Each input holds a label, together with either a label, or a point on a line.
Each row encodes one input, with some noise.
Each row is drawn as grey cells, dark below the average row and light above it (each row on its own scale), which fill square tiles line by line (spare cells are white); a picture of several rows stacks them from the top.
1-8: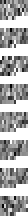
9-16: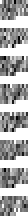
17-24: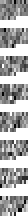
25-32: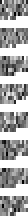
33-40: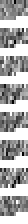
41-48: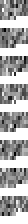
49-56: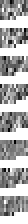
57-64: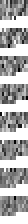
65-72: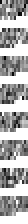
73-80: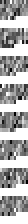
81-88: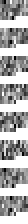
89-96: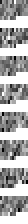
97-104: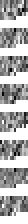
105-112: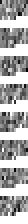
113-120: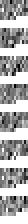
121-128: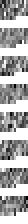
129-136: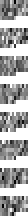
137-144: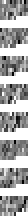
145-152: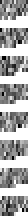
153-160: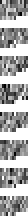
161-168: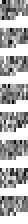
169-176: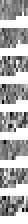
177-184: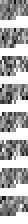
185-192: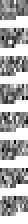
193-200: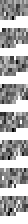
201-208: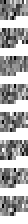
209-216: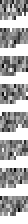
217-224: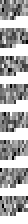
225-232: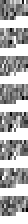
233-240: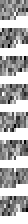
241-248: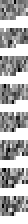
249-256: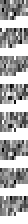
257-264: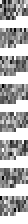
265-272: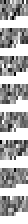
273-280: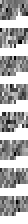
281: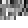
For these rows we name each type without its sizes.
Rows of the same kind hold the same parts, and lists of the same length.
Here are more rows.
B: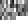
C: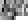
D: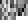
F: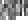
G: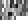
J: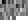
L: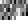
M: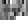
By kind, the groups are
B, D, G, J, M
C, F, L

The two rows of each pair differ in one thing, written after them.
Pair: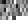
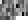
the place on the line
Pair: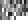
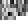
the place on the line
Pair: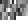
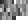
the label
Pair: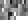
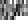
the place on the line
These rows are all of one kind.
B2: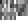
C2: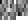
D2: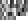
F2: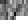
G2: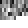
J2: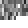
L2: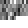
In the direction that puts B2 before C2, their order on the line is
D2, B2, C2, G2, F2, J2, L2.
